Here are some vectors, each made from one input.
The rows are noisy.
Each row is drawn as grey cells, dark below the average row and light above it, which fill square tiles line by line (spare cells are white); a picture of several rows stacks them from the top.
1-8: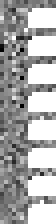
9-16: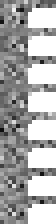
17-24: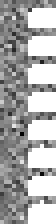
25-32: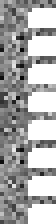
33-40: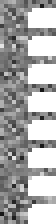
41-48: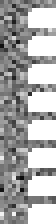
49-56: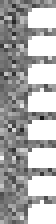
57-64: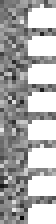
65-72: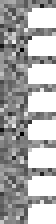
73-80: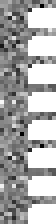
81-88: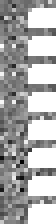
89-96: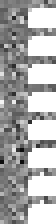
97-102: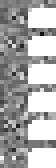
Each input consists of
a true/false value, together with either a point on a 5-point line, or a point on a 7-point line.
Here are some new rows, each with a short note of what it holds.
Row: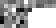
a point on a 7-point line and a true/false value
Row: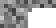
a point on a 5-point line and a true/false value
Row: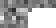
a point on a 5-point line and a true/false value
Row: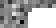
a point on a 7-point line and a true/false value
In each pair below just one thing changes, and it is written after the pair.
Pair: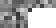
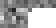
the true/false value
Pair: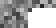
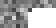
the place on the 5-point line
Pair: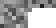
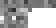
the place on the 5-point line
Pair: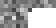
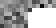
the place on the 5-point line
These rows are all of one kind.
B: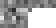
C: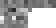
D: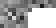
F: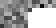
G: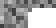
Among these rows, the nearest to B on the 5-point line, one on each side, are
C and G.
